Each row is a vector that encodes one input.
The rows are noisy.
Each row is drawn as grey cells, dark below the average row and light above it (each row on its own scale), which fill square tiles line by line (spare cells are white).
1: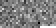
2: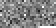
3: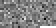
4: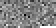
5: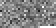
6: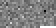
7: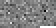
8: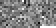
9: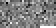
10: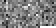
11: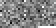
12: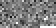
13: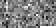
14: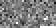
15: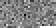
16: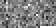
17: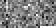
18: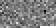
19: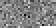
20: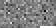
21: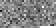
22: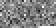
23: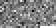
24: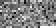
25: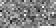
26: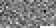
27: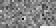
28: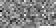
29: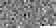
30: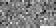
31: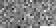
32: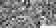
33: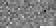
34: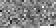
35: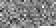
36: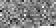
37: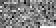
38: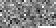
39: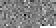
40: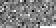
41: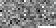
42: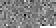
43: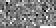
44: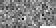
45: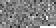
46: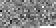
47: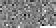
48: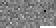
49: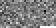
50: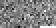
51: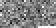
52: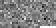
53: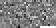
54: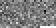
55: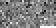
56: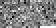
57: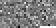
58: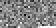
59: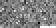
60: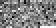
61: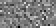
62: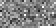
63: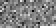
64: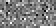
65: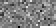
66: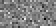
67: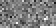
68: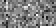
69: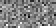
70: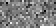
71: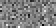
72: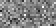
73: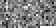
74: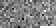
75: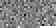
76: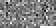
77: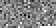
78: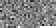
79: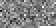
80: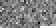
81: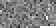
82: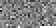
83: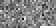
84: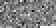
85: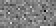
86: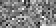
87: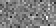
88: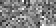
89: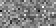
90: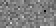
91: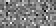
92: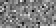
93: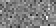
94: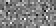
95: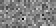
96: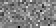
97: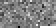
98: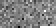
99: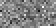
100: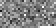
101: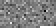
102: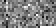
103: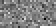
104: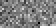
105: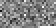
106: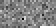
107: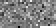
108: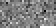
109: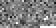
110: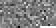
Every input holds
either a fixed value, or a point on each of two 5-point lines, or a node of a 7-node tree, or four true/false values.
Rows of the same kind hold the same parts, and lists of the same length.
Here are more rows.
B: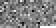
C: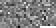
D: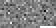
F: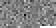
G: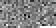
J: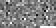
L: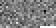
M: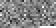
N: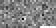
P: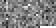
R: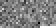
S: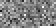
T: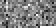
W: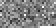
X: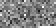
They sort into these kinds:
B, C, D, J, L, N, R
F, G
M, S, W, X
P, T

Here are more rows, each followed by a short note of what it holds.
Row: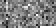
a fixed value
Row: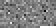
four true/false values
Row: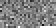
a point on each of two 5-point lines
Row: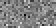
a point on each of two 5-point lines
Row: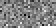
a point on each of two 5-point lines
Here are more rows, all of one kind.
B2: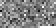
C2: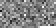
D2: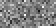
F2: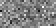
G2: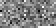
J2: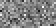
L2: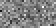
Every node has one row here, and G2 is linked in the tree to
D2 and F2.
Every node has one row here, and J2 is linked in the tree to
L2.
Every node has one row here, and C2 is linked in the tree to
B2.
